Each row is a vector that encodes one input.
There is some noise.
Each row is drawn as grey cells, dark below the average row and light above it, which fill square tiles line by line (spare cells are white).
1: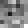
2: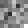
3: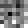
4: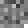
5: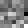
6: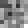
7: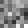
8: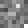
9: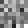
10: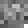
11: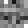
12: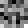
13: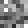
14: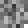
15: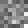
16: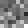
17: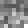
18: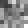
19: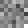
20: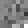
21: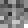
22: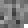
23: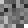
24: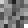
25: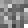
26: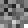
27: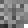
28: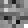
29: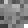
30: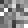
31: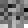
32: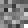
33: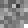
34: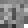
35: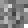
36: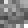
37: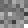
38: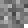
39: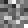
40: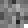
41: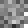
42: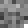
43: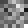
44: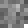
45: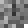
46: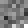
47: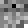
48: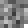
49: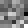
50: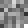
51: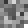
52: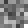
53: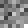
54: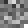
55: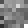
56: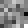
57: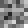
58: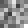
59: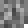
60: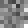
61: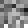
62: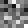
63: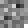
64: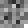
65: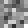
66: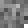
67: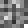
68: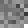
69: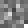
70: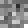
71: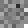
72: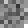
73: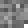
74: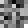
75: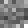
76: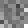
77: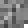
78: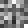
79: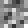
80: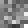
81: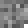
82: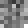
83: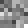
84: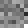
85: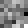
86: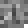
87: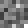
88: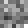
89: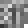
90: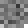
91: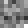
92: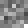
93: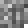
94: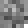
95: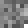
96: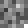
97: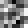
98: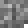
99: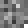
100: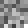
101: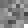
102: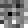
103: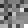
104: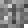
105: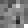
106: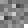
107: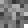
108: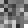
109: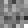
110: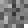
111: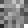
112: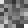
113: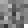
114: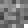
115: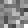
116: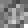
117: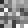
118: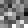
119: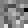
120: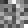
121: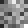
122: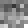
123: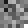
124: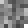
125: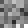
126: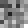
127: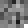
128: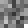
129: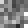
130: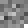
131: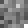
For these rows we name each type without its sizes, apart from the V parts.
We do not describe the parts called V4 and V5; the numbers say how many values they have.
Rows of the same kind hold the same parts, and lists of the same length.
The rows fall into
2 kinds.
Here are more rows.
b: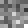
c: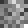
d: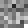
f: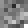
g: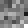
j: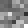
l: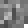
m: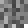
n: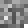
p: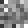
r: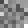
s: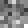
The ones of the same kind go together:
b, c, d, f, s
g, j, l, m, n, p, r

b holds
a point on a line and a value of V5.
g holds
a point on a line, three true/false values and a value of V4.
